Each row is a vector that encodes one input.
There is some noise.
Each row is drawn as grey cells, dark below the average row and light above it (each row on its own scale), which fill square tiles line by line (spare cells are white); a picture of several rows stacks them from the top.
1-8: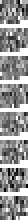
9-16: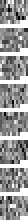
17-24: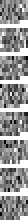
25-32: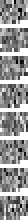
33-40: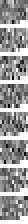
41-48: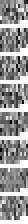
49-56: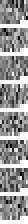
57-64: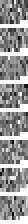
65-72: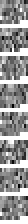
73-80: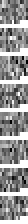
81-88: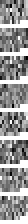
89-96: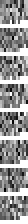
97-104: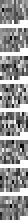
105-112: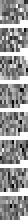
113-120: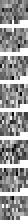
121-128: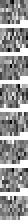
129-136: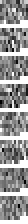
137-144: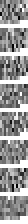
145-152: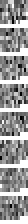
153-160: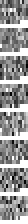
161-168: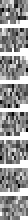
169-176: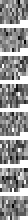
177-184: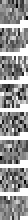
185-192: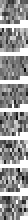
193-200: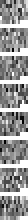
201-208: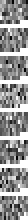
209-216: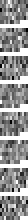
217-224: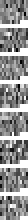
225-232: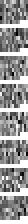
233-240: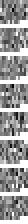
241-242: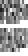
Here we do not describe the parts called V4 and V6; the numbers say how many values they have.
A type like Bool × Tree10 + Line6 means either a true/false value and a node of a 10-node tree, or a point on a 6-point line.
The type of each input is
(Line5 + Line7) × V6 + Line8 + V4 × V4.
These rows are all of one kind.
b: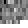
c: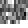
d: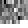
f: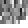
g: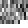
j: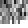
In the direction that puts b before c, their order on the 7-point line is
d, b, j, g, f, c.
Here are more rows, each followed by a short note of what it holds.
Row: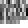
two values of V4
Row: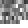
a point on an 8-point line
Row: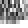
two values of V4
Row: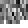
two values of V4
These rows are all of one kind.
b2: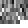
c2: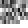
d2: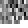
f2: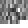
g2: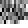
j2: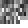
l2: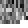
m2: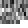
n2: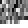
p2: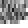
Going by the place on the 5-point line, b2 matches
c2 and n2.
